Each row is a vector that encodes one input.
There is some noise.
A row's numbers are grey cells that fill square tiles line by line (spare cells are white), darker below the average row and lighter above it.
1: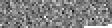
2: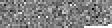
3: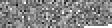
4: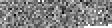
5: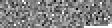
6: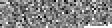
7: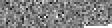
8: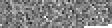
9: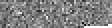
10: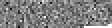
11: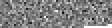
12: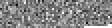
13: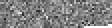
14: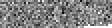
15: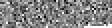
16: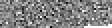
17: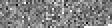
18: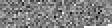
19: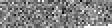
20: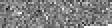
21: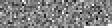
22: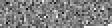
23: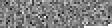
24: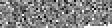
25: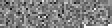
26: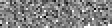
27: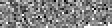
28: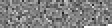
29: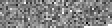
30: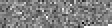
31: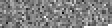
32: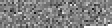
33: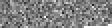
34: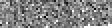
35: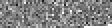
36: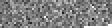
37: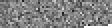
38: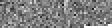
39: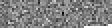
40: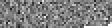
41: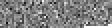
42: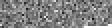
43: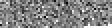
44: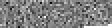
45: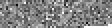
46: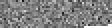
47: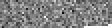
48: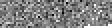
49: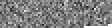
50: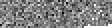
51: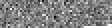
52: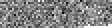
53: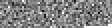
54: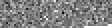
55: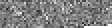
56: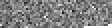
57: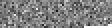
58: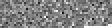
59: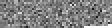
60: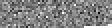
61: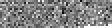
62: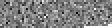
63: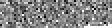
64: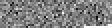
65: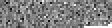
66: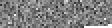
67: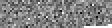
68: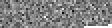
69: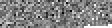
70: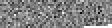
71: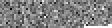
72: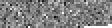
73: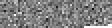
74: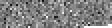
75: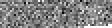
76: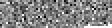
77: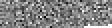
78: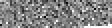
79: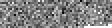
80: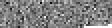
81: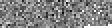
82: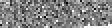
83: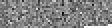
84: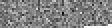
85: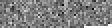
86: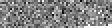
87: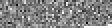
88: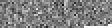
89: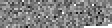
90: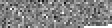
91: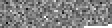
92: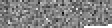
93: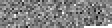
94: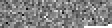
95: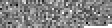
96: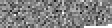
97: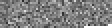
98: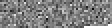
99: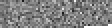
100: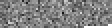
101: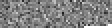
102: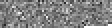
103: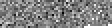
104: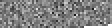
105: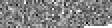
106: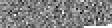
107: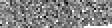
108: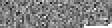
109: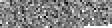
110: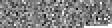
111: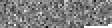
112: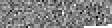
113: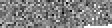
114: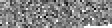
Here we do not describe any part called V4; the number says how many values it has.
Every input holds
a point on a 5-point line, together with a list of up to two items, each a true/false value and a value of V4.
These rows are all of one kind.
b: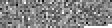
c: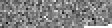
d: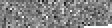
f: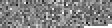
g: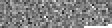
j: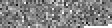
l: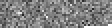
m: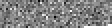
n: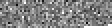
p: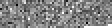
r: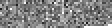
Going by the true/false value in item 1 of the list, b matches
c, m, n and p.
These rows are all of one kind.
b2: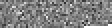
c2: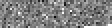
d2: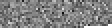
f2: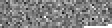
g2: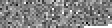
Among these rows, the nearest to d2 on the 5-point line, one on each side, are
b2 and f2.
